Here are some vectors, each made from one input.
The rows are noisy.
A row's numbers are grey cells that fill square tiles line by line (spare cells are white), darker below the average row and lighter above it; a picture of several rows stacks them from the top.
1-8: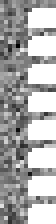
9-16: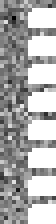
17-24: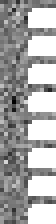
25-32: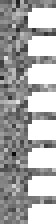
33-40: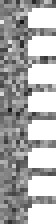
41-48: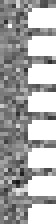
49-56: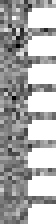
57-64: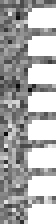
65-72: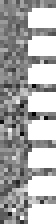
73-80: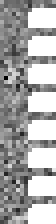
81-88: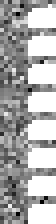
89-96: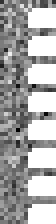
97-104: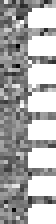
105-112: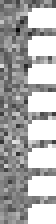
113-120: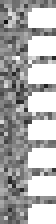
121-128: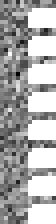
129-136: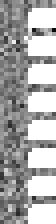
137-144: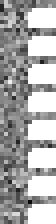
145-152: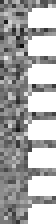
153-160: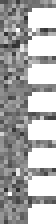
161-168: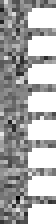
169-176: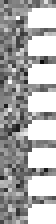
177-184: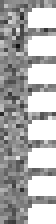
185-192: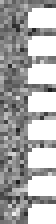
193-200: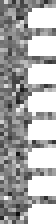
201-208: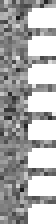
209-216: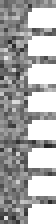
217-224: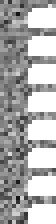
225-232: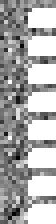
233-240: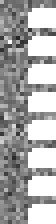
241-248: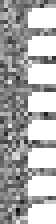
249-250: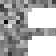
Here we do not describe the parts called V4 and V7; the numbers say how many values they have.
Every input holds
either a point on a 9-point circle, or three true/false values, a value of V4 and a value of V7.
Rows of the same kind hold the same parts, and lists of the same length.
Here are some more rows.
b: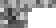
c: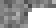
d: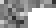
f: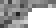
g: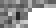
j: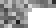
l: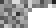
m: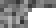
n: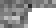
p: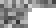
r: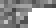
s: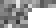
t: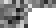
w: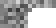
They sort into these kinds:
b, c, d, m, n, r
f, g, j, l, p, s, t, w

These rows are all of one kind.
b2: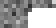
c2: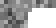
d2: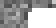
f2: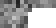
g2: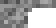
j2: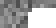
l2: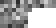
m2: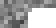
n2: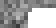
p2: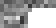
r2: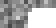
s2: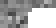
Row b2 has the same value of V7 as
c2 and d2.
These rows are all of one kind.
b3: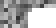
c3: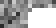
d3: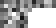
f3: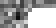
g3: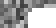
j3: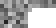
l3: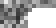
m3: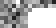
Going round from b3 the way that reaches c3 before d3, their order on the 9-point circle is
b3, g3, f3, c3, m3, j3, d3, l3.
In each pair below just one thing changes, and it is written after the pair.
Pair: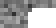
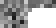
one of the three true/false values
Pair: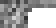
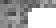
the value of V7
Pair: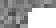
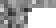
one of the three true/false values
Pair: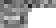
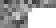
one of the three true/false values
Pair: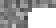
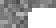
the value of V7
